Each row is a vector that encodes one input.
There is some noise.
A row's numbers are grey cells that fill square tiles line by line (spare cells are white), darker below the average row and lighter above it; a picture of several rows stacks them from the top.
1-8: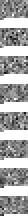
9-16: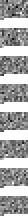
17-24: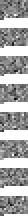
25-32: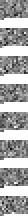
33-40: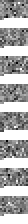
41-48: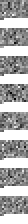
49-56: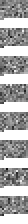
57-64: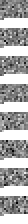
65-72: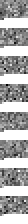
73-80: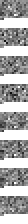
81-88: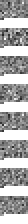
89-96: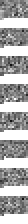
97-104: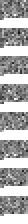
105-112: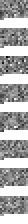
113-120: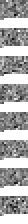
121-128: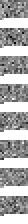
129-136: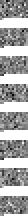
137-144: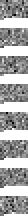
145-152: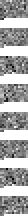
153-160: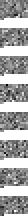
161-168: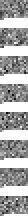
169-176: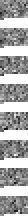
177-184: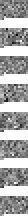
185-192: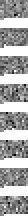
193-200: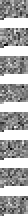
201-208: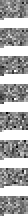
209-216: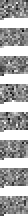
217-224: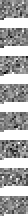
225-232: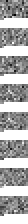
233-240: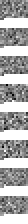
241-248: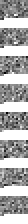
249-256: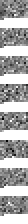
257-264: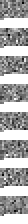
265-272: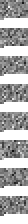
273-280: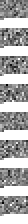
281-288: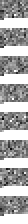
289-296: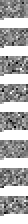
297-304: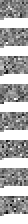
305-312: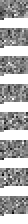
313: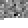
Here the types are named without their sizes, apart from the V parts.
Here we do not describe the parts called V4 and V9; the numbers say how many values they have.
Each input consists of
either a point on a line, a node of a tree and four true/false values, or a value of V4 and a value of V9.
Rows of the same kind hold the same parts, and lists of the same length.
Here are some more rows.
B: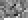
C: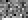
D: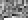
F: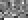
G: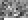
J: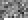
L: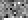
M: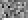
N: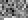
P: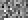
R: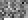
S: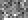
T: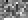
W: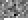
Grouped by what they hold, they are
B, F, G, J, R, S, W
C, D, L, M, N, P, T

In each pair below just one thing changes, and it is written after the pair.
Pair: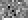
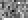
the value of V4
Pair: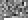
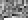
the value of V4
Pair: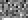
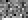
the value of V4
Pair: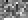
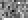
the value of V9
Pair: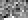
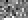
the value of V4
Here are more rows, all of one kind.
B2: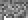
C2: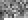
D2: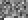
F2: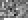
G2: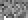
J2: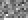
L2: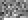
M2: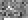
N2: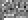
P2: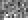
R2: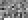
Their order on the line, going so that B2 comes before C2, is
D2, R2, M2, B2, G2, C2, P2, L2, J2, N2, F2.
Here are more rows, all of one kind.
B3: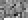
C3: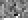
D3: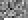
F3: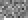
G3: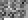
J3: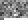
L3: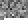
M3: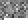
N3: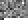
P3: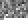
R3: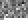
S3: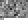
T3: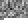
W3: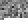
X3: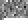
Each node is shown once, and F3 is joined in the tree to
D3 and T3.
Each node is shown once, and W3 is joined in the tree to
C3 and L3.
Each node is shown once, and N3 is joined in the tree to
B3 and P3.
